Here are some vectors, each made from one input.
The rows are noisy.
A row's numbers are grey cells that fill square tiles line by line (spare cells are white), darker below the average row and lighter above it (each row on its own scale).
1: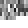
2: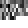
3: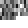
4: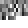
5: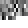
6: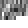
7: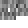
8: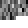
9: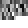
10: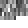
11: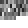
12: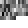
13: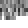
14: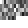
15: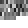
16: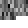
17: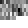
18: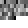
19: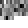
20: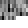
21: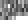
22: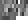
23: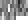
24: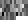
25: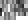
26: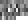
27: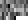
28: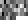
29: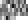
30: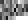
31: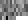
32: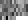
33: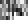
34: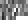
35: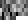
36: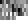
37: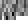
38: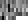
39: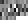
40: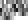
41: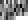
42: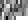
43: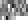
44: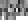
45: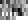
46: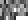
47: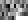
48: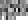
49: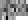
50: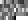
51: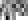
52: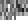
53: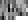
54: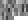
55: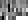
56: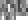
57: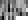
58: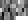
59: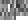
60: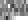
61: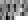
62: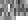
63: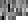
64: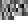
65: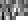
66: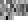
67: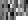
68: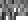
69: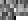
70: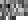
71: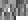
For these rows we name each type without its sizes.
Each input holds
a point on a line, together with either a fixed value, or four true/false values.
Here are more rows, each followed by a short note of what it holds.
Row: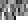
a point on a line and four true/false values
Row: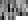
a point on a line
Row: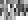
a point on a line and four true/false values
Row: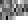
a point on a line and four true/false values
